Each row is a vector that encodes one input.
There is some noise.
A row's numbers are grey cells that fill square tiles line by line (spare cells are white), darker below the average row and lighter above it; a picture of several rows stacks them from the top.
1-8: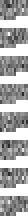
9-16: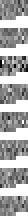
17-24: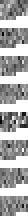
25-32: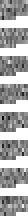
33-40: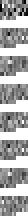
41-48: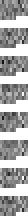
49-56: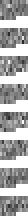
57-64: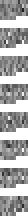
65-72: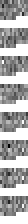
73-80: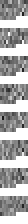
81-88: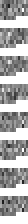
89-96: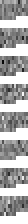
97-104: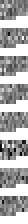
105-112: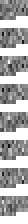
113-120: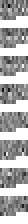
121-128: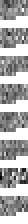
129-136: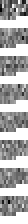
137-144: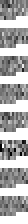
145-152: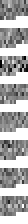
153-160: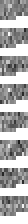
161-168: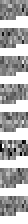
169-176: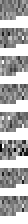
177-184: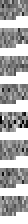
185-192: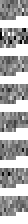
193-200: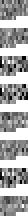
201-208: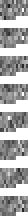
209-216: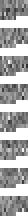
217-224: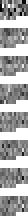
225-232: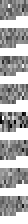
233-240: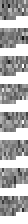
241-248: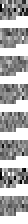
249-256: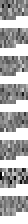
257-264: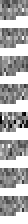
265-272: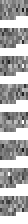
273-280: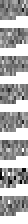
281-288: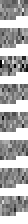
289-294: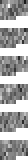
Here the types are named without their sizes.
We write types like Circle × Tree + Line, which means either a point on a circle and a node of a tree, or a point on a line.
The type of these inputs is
(Bool × Bool × Bool × Bool × Bool + Unit) × (Circle + Unit).
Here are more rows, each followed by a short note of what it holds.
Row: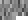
a point on a circle and five true/false values
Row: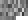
five true/false values
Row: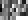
a fixed value
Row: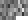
five true/false values
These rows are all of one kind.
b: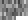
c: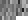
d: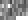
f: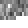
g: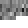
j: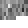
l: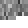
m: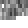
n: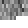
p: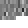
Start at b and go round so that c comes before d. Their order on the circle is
b, n, g, c, p, j, l, f, d, m.
